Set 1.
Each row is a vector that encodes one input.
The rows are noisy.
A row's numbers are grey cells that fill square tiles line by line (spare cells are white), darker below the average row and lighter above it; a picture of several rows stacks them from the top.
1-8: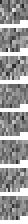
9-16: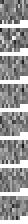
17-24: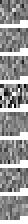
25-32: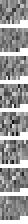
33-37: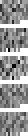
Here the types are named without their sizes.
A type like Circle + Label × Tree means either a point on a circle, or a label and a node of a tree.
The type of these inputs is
Line.
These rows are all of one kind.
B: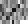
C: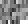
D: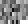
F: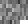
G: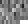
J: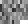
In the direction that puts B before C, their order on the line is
B, J, D, C, F, G.
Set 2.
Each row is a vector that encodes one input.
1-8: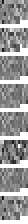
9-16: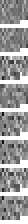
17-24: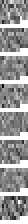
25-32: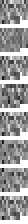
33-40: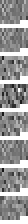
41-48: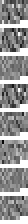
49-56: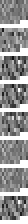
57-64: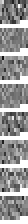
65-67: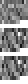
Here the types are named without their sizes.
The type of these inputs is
Line.
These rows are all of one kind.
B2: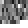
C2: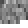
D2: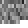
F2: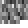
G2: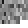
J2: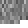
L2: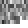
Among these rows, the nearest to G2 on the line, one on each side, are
C2 and L2.
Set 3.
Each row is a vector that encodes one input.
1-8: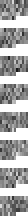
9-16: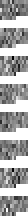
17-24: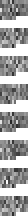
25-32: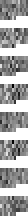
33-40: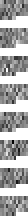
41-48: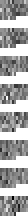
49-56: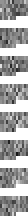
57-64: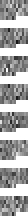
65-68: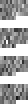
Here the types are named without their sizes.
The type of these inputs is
Line.
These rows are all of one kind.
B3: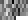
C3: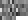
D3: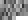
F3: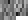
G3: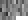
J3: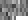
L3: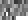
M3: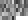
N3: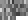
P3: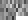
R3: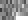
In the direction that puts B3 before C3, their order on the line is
B3, N3, C3, F3, D3, J3, G3, R3, P3, M3, L3.
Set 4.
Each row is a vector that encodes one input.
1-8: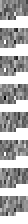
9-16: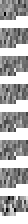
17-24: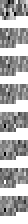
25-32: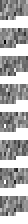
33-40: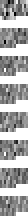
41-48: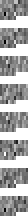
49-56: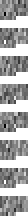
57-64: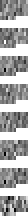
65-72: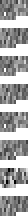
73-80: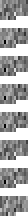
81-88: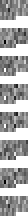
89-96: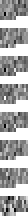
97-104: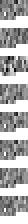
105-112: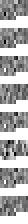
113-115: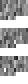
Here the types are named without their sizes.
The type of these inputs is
Bool × Bool × Bool + Unit.
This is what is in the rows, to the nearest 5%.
About 5% of them hold a fixed value. The rest hold three true/false values.
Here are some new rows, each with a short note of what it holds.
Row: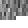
three true/false values
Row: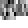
a fixed value
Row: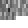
three true/false values
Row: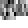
a fixed value
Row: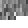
three true/false values
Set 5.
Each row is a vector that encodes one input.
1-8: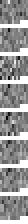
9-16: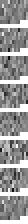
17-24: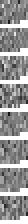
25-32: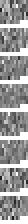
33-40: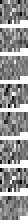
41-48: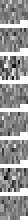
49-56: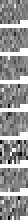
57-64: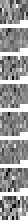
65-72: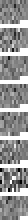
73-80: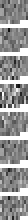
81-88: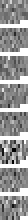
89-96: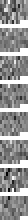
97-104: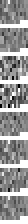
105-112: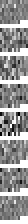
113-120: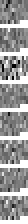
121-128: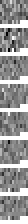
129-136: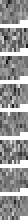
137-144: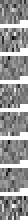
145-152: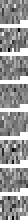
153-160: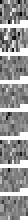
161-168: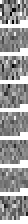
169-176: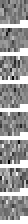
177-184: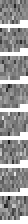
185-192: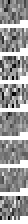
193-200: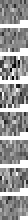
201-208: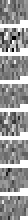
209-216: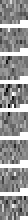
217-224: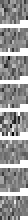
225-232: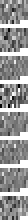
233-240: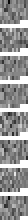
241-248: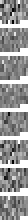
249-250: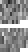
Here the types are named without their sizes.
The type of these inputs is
Bool × Bool × Bool + Unit.
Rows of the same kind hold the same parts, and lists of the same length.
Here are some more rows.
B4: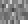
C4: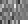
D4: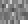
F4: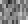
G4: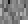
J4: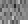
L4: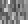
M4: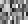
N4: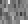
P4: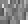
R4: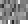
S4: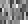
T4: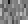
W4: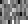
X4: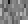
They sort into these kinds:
B4, C4, D4, F4, G4, J4, L4, N4, P4, R4, T4, W4, X4
M4, S4

